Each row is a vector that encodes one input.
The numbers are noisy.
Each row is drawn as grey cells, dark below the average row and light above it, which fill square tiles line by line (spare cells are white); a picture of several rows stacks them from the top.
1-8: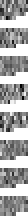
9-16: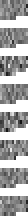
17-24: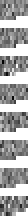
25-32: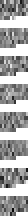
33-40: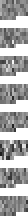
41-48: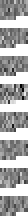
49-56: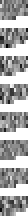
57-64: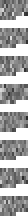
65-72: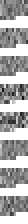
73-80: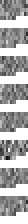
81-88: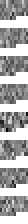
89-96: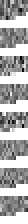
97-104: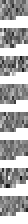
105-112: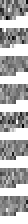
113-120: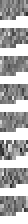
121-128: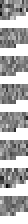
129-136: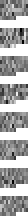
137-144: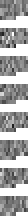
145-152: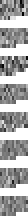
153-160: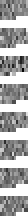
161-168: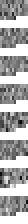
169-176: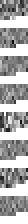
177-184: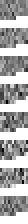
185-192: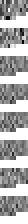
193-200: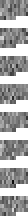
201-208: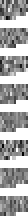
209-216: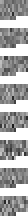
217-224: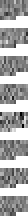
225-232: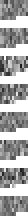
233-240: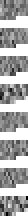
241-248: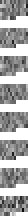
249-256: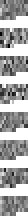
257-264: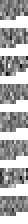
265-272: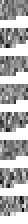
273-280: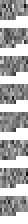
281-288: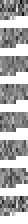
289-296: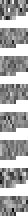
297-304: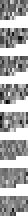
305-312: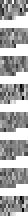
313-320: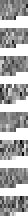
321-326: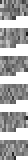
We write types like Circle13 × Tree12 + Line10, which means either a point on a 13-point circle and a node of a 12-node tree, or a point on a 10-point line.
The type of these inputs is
Line11 × (Tree11 + Unit) + Tree10.
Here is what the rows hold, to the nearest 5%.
About 75% of them hold a point on an 11-point line, together with either a fixed value, or a node of an 11-node tree. The rest hold a node of a 10-node tree.
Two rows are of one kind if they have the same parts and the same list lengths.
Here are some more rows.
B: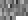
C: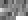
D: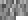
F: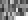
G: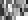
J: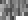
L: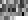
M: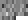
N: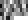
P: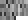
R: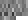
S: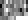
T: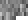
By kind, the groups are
B, C, D, J, M, T
F, G, L, N, S
P, R

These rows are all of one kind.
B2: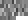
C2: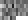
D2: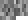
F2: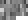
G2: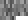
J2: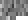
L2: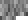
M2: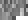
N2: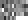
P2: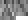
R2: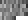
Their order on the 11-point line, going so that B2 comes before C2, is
R2, M2, F2, N2, G2, B2, P2, C2, J2, L2, D2.
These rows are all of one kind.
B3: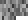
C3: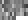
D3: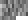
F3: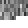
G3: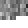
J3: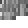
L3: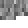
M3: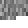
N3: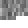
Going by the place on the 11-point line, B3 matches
C3, F3 and J3.
